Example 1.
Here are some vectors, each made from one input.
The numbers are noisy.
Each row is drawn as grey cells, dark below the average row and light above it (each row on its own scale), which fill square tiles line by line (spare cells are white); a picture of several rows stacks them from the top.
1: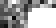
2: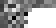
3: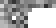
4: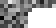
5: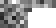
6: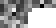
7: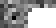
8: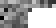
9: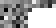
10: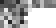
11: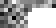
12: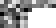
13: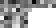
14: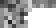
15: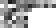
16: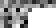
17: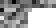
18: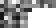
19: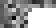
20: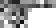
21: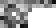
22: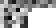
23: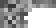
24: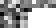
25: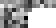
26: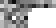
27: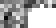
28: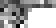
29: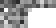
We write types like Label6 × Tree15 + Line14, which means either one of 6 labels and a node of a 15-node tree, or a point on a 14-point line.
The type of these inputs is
Tree7.
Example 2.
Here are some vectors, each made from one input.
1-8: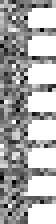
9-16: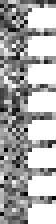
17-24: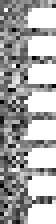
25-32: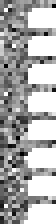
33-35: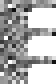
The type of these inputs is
Tree8.
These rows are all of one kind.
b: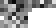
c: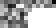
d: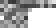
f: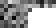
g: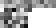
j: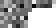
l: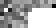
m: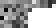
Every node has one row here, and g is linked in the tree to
d and l.
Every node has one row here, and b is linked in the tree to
f.
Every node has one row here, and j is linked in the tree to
d, f and m.
